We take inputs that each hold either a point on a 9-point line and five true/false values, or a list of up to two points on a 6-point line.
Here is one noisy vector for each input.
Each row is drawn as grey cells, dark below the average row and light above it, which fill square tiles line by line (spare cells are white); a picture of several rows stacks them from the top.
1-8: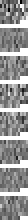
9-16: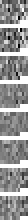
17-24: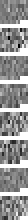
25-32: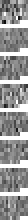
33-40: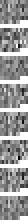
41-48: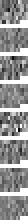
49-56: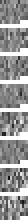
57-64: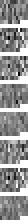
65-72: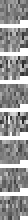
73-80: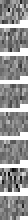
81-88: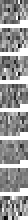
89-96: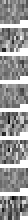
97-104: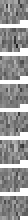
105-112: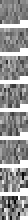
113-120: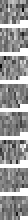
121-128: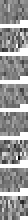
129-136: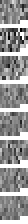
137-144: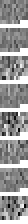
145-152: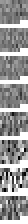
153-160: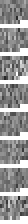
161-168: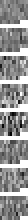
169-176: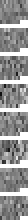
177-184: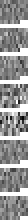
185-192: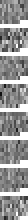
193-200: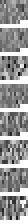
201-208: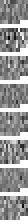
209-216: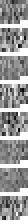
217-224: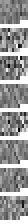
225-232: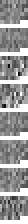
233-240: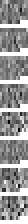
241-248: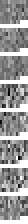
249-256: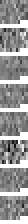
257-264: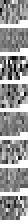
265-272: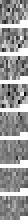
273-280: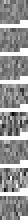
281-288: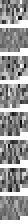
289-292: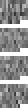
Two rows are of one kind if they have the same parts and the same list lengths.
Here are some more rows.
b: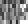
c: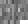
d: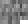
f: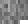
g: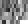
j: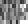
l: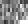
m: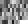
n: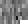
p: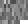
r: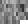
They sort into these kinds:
b, j
c, d, f, n, p, r
g
l, m

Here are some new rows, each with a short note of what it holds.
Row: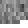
a point on a 9-point line and five true/false values
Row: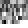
a list of one item
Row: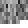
a point on a 9-point line and five true/false values
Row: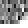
a list of two items
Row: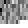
the empty list
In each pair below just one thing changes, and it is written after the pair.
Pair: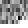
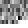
the place on the 6-point line in item 2 of the list
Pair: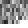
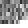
the place on the 6-point line in item 2 of the list
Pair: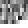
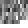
the place on the 6-point line in item 1 of the list
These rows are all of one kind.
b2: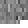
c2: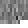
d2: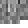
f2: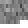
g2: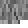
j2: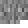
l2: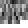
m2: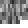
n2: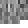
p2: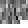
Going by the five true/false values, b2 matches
l2 and n2.
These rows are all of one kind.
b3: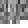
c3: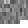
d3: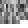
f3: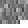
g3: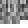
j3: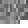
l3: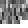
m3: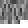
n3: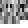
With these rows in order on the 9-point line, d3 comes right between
c3 and n3.
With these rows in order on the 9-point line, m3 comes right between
b3 and j3.
